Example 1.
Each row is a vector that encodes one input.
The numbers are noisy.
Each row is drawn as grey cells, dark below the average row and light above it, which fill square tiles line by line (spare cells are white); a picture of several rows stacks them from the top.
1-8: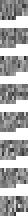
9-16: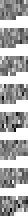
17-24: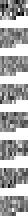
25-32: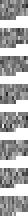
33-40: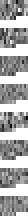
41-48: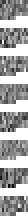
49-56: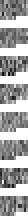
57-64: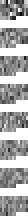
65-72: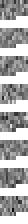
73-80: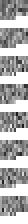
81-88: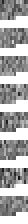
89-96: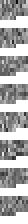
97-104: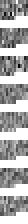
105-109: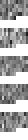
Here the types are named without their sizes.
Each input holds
three true/false values.
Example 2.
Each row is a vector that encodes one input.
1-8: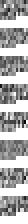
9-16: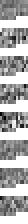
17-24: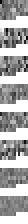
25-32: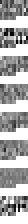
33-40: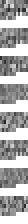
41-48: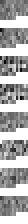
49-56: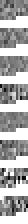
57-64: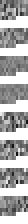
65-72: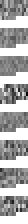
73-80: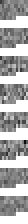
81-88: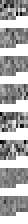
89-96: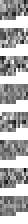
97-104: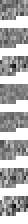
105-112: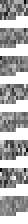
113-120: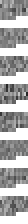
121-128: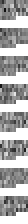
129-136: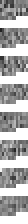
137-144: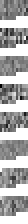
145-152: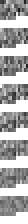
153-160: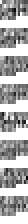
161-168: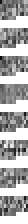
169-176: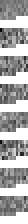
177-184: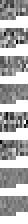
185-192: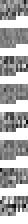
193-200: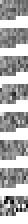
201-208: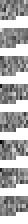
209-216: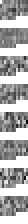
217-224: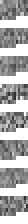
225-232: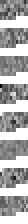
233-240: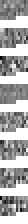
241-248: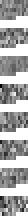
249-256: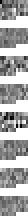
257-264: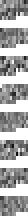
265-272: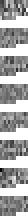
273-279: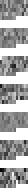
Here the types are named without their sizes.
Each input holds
either a point on a circle, or a fixed value.
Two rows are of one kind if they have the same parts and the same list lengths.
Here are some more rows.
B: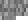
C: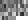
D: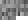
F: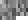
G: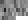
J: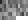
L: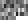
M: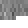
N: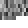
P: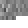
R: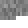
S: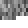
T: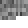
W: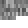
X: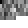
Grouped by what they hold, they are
B, C, D, F, J, L, M, N, R, S, T, W, X
G, P

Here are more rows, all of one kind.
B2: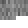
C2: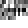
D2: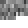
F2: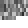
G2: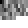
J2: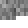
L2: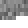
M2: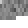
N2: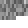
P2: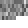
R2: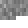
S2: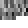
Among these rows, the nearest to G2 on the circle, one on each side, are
D2 and J2.
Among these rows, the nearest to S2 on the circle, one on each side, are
C2 and D2.
